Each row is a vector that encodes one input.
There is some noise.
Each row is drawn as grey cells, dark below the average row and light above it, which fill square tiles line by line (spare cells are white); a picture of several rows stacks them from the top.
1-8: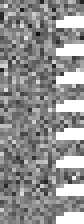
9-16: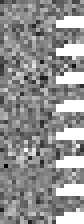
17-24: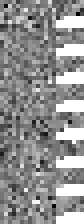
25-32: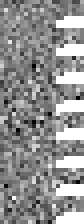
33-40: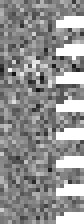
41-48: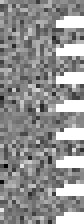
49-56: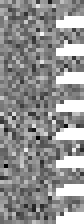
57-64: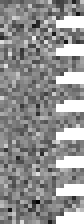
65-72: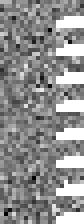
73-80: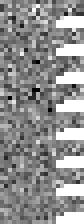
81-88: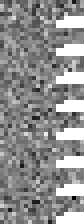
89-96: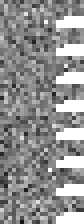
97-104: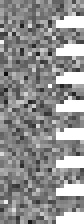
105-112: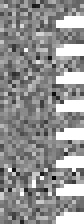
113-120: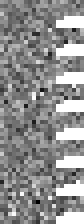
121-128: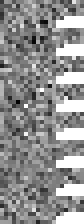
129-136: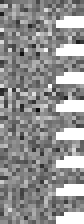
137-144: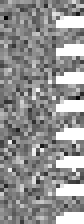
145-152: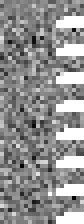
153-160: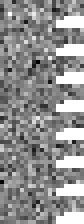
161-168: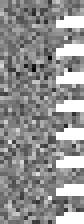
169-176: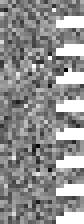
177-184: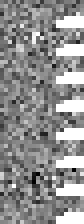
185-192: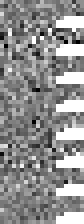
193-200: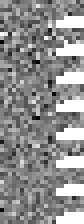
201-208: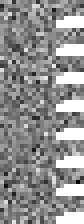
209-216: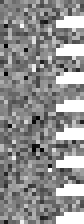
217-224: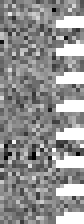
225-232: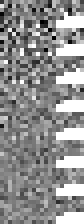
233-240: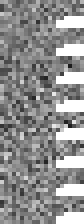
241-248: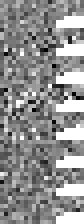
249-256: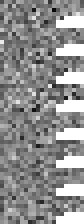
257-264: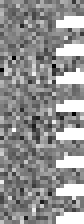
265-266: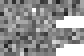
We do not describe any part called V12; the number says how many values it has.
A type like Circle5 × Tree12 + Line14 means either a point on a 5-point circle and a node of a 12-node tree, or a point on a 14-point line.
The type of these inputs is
(Circle8 + Unit) × Line6 × V12.
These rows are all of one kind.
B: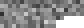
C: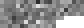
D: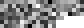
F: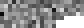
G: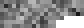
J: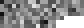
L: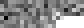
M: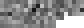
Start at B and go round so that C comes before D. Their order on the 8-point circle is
B, J, L, C, F, D, M, G.
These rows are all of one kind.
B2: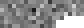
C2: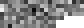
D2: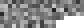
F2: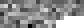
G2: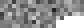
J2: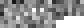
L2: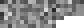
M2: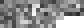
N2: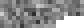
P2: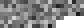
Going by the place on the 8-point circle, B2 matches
D2, F2, J2 and N2.
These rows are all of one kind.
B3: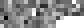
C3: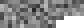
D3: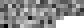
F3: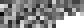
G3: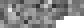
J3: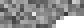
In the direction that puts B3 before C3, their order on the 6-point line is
B3, J3, D3, F3, G3, C3.
